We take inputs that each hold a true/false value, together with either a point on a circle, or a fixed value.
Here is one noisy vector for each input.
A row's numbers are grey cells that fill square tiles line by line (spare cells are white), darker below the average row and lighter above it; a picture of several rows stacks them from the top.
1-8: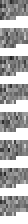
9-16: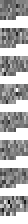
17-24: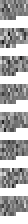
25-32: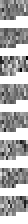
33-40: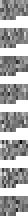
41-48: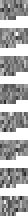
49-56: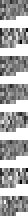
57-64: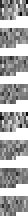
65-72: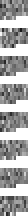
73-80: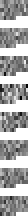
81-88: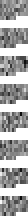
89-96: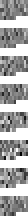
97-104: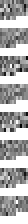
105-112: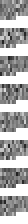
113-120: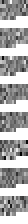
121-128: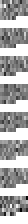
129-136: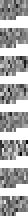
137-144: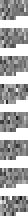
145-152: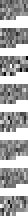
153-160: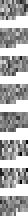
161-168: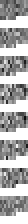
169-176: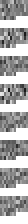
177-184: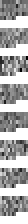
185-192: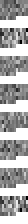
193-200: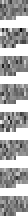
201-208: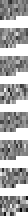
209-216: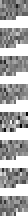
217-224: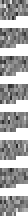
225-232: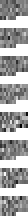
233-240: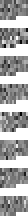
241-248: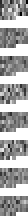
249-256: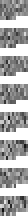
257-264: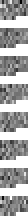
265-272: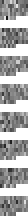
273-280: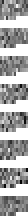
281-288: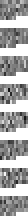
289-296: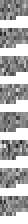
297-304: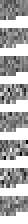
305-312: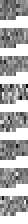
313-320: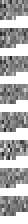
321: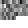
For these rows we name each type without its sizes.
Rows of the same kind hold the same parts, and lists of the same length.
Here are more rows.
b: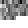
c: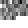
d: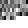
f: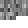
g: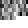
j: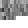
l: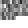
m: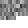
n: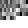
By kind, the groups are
b, c, f, j, l, m
d, g, n

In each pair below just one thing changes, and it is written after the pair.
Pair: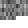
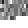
the place on the circle
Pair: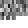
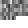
the true/false value
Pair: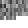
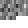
the true/false value
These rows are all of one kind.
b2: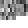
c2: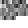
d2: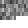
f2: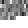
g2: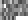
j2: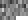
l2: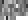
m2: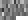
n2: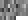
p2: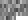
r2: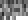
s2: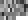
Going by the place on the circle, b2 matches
c2 and s2.
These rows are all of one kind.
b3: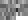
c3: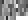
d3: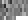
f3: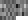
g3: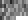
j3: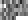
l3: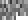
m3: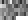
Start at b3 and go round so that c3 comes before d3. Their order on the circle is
b3, c3, m3, j3, f3, g3, d3, l3.
